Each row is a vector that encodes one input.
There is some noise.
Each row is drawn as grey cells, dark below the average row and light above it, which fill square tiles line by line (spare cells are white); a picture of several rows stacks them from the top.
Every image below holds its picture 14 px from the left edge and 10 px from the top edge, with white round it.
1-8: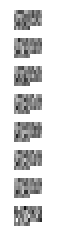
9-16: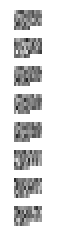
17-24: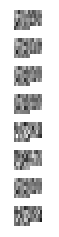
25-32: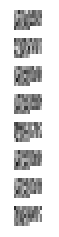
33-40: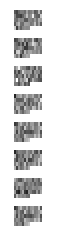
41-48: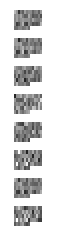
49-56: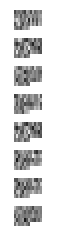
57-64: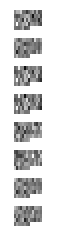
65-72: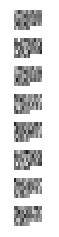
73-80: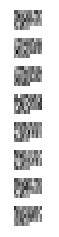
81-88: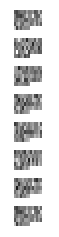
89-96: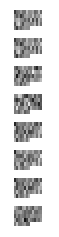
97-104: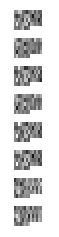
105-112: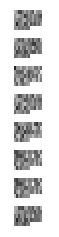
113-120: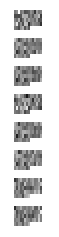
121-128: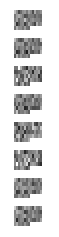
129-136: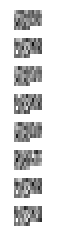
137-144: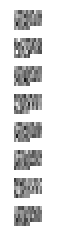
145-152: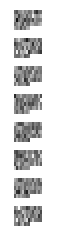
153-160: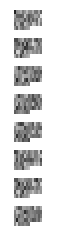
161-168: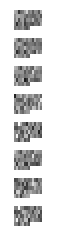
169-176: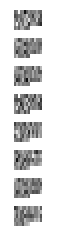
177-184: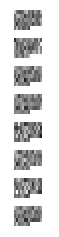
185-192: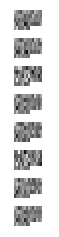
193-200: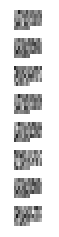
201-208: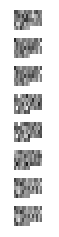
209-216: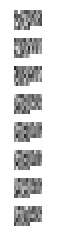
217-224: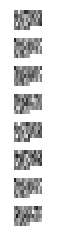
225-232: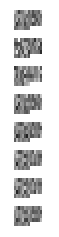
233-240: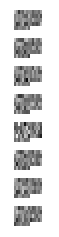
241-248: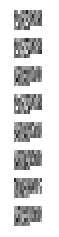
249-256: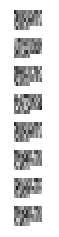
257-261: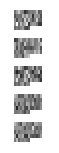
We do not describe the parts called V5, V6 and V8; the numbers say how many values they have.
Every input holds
either a point on a 4-point line and a value of V5, or a node of a 10-node tree, or a true/false value, a value of V6 and a value of V8.
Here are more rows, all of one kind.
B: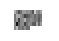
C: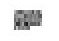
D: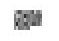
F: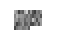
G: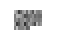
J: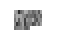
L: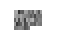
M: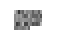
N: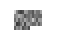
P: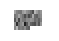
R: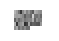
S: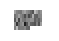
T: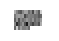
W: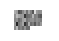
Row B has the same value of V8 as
D, G and W.
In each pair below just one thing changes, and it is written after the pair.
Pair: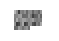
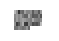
the value of V6
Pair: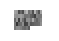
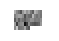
the value of V8
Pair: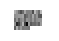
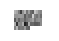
the value of V8
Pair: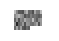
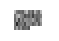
the true/false value
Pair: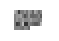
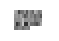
the true/false value
